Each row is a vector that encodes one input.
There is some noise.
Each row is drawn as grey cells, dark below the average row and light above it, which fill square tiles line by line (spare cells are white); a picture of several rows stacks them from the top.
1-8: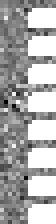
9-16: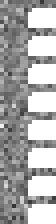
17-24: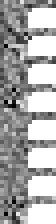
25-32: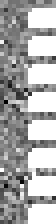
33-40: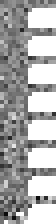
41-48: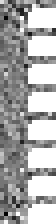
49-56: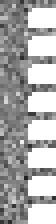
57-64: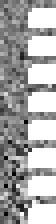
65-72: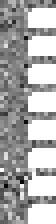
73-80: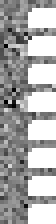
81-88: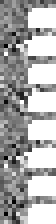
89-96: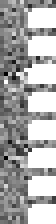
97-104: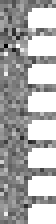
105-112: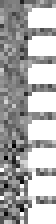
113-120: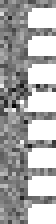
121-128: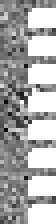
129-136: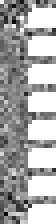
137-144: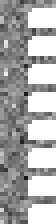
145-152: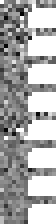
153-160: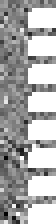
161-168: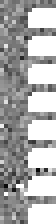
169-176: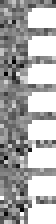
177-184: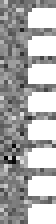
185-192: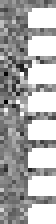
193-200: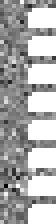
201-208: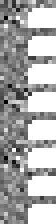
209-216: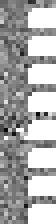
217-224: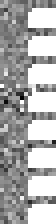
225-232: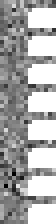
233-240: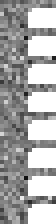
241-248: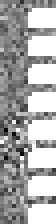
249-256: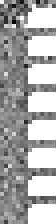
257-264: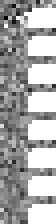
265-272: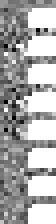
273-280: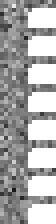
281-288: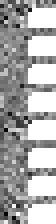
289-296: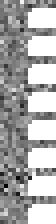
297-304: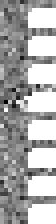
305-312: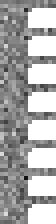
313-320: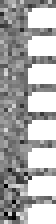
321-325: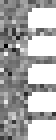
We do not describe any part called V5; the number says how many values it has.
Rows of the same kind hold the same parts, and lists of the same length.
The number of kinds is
4.
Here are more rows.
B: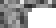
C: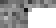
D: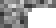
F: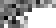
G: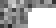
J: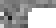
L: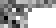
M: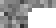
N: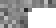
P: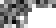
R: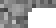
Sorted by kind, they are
B, D, G
C, N, R
F, L, P
J, M

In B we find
a point on a 3-point line, a point on a 4-point line and a point on a 7-point line.
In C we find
a point on a 6-point circle, a point on a 7-point line, a true/false value and a value of V5.
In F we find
a point on an 11-point line.
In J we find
a point on an 8-point circle, a point on a 7-point line and a value of V5.
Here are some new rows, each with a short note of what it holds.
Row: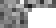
a point on a 3-point line, a point on a 4-point line and a point on a 7-point line
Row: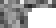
a point on a 3-point line, a point on a 4-point line and a point on a 7-point line
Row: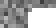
a point on a 6-point circle, a point on a 7-point line, a true/false value and a value of V5
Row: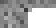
a point on a 6-point circle, a point on a 7-point line, a true/false value and a value of V5
